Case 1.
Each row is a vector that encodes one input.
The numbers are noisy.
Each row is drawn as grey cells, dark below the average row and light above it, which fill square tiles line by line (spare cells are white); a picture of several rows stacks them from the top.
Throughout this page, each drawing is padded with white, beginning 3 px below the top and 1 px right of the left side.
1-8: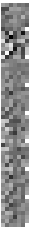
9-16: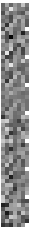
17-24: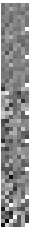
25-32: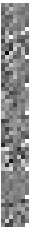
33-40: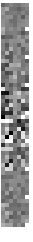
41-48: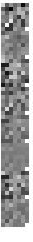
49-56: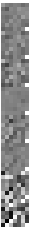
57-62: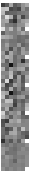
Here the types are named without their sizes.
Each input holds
a point on a line.
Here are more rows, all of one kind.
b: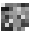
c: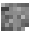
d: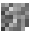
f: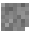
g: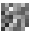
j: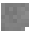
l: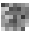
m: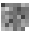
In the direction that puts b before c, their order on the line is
b, c, j, f, d, g, l, m.
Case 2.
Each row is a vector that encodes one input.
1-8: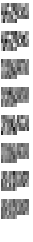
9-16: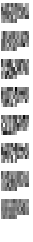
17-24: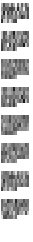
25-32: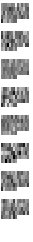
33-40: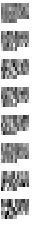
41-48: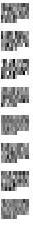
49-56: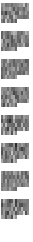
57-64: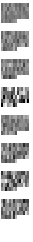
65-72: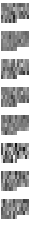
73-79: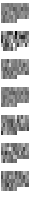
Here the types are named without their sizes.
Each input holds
a point on each of two lines.
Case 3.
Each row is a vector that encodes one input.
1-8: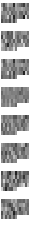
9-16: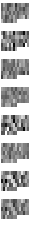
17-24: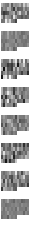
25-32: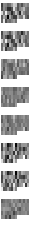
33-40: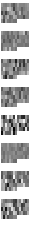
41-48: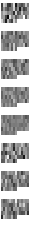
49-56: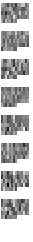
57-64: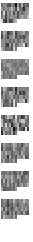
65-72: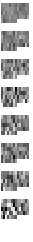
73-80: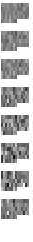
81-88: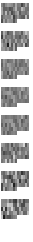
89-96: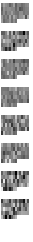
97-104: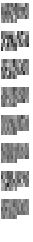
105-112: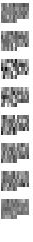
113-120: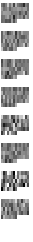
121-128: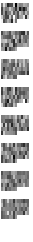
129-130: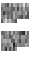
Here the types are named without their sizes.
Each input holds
either a fixed value, or four true/false values.
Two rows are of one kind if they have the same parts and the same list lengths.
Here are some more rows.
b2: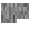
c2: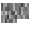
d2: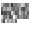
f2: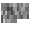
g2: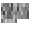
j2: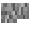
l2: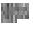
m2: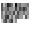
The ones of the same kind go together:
b2, c2, f2, j2, l2, m2
d2, g2

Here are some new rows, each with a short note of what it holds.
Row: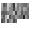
four true/false values
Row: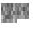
a fixed value
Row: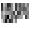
four true/false values
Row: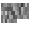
four true/false values
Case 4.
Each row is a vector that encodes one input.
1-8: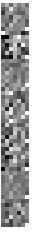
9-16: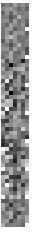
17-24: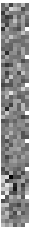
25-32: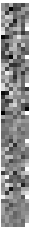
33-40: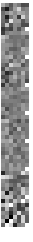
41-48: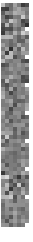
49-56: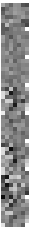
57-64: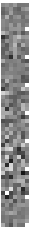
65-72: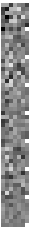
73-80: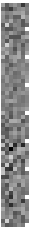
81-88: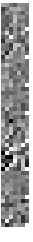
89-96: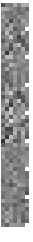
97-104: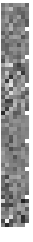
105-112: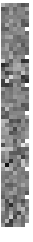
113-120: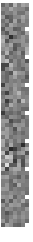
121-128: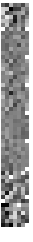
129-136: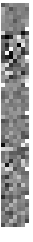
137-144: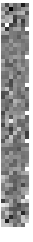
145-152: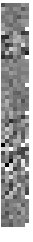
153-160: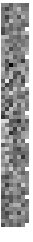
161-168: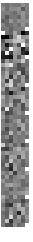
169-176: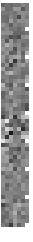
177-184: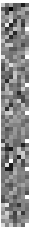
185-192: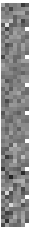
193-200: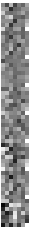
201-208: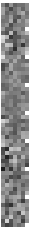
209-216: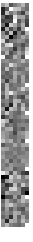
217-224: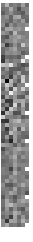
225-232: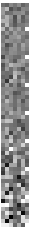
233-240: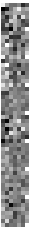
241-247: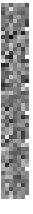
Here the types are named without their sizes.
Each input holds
a point on a line.
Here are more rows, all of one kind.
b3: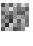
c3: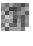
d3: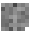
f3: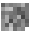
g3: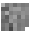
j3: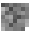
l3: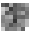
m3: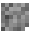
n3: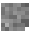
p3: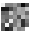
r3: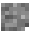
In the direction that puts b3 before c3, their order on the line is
d3, g3, l3, j3, m3, b3, r3, n3, f3, c3, p3.
